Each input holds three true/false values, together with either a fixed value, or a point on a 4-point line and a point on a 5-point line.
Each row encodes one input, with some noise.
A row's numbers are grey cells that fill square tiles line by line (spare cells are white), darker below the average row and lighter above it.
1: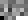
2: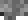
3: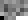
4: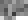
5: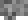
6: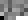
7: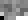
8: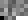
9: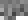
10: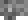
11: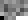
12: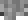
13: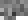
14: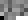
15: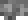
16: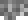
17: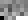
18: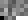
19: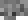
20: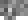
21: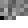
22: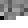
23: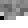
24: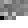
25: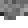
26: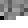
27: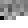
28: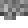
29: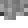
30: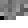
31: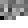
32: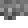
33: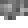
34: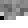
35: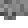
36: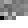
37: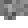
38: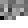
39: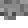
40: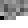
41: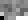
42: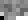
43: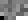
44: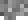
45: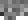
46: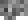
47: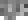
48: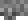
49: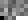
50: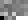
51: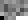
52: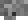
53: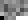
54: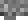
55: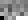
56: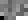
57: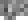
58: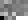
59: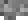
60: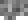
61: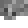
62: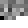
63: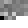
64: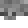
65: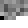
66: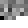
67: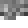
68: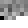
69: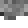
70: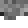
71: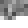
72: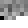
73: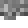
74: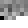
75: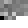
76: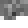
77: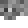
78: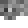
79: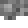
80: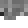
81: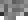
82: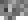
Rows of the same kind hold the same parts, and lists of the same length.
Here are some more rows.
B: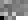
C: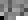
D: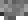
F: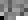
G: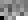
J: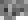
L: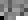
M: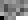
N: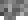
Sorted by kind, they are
B, C, F, G, L, M
D, J, N

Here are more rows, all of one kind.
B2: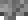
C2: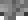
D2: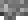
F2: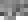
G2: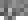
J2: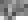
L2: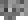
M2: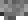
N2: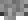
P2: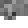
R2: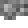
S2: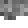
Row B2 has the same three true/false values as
C2, M2 and S2.
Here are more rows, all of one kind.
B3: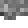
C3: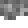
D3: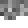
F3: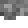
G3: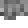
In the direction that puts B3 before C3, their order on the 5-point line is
F3, B3, D3, C3, G3.
